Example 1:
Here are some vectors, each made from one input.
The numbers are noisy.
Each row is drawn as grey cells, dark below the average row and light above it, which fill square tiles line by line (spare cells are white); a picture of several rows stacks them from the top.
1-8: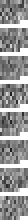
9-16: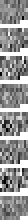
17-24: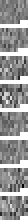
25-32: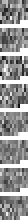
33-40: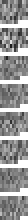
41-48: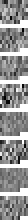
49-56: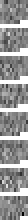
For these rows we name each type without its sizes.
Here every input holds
either a point on a line, or a node of a tree.
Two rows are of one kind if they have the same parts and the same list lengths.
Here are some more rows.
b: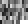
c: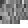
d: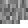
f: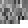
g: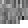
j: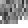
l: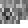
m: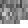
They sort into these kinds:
b, c, d, m
f, g, j, l

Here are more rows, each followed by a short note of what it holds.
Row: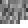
a node of a tree
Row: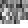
a node of a tree
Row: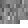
a node of a tree
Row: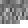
a node of a tree
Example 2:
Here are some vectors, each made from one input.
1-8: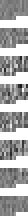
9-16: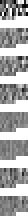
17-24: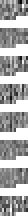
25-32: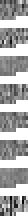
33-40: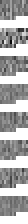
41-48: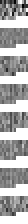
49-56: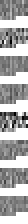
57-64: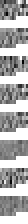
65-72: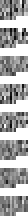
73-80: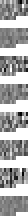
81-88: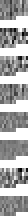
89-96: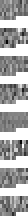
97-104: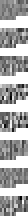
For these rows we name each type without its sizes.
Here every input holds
either a fixed value, or a label and a true/false value.
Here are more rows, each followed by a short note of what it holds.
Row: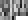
a fixed value
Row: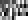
a fixed value
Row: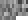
a label and a true/false value
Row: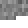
a label and a true/false value
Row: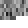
a fixed value
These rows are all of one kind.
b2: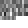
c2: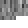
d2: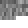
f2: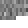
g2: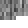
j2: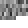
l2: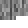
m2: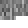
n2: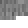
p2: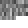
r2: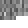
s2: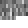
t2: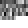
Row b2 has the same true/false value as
c2 and l2.
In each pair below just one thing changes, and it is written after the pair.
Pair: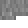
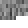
the label
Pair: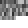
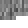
the label
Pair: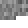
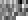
the label
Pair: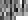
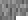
the true/false value
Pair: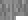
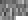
the label
